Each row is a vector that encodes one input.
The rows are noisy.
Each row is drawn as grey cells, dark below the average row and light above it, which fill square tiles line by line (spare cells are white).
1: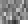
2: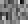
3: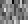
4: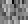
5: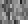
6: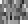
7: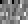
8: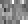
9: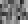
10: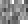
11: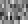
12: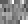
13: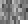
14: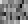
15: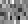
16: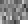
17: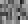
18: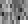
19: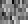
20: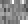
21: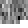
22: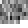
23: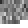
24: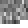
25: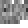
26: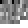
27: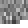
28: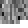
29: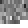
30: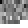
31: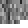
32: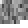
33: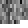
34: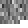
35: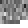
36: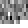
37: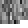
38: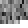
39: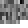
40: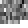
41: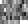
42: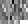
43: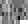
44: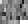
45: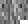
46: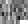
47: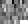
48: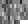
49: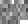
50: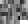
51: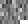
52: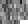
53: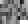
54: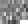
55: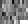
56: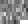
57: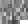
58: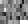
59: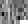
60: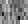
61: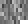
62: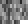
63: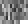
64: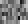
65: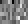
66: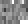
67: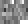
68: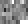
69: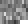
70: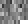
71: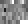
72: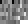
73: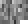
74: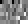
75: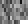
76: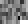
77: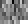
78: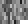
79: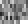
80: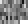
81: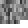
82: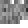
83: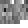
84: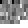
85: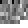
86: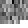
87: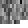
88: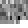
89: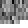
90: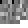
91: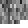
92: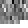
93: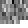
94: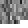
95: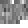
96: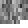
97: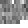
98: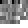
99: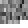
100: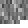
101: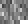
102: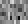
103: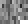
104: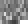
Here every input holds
a point on a 5-point line, together with either a point on a 5-point line, or a point on a 6-point line.
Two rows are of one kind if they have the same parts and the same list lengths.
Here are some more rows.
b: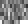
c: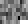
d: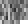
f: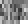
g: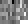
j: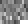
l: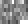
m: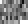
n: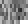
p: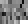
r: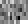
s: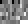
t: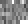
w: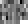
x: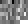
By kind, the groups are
b, c, d, f, m, n, p, r, w
g, j, l, s, t, x

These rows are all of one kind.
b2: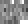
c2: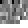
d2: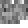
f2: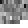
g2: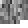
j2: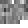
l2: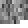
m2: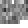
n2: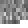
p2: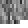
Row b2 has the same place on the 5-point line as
d2, j2 and m2.
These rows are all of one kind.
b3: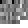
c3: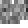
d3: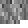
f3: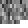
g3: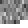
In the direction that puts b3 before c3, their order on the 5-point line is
b3, g3, c3, d3, f3.
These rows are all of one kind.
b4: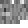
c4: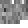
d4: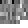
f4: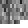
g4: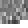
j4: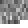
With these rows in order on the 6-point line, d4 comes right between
c4 and j4.
